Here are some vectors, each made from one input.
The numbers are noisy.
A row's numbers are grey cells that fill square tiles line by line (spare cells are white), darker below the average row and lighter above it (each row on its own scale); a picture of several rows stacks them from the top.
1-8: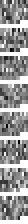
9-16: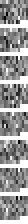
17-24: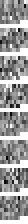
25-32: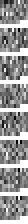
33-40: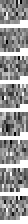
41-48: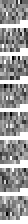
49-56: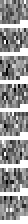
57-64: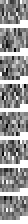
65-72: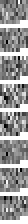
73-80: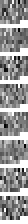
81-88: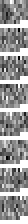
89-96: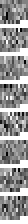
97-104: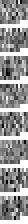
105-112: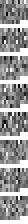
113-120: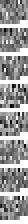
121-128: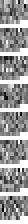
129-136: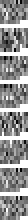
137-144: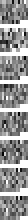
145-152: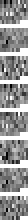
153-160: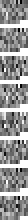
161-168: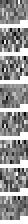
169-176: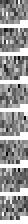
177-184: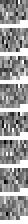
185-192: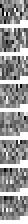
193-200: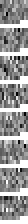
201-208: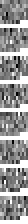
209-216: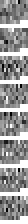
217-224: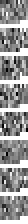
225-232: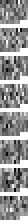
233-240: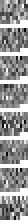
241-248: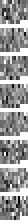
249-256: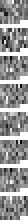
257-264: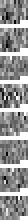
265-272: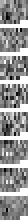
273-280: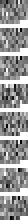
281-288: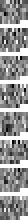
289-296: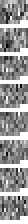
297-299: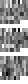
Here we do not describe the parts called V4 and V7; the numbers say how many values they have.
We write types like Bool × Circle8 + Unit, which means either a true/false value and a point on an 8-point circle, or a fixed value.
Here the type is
(Bool × Bool × Bool + Line6) × V4 × V7 + Line8.
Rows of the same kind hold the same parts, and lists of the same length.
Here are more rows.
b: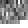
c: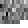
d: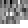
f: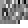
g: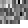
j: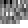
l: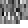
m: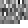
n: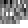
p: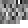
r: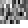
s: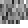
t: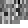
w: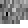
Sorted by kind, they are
b, d, j, n, p
c, l, m, s, t, w
f, g, r

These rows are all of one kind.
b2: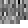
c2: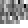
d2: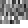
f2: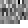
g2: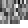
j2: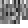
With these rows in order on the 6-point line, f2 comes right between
b2 and c2.
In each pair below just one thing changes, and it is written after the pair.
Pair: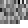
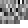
the value of V4
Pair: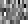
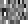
the place on the 6-point line
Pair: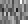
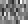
the value of V4
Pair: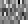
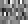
the value of V4
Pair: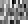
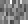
the value of V4
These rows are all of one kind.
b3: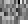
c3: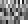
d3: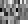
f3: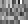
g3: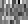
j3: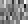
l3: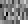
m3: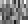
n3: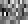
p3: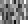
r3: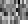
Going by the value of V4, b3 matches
g3, l3 and r3.
